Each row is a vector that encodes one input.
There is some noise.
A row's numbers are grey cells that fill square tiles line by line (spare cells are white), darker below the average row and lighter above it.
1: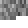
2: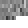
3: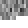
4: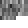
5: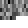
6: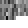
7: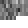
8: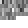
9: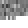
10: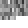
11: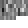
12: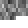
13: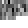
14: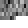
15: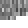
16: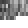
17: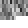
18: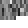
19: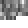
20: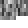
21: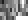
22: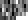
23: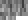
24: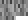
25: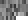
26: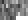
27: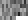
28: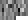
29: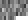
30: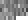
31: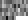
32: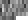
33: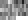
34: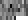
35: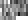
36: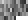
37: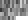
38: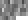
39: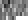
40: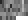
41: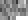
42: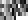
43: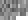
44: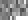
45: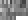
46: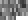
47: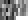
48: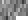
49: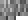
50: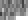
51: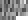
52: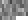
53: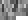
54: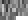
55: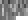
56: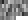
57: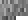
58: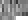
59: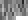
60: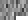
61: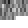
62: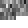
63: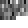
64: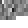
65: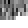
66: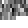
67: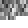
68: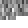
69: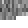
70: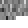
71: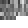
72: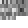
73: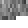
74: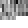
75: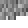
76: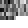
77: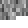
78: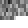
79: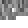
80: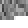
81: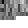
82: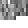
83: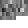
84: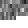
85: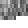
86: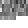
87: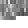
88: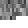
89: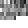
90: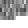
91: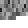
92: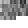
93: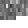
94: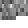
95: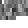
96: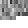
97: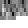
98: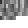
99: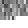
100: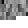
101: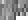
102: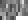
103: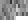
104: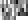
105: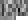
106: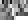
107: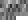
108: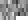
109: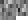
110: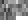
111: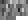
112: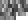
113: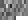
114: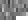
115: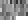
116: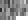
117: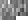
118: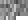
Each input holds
a point on a 7-point line, together with either a point on a 7-point line, or three true/false values.
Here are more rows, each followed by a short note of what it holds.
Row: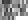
a point on a 7-point line and three true/false values
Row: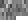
a point on each of two 7-point lines
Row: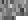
a point on a 7-point line and three true/false values
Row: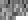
a point on a 7-point line and three true/false values
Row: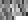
a point on a 7-point line and three true/false values
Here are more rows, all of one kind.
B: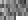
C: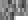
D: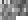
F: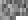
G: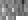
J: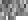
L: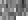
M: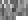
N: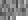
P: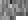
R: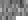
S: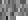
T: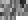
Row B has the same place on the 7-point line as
C, D, L and T.
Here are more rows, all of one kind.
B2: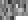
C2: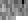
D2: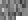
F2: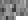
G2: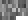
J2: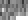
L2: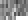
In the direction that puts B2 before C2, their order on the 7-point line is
B2, L2, F2, D2, J2, G2, C2.
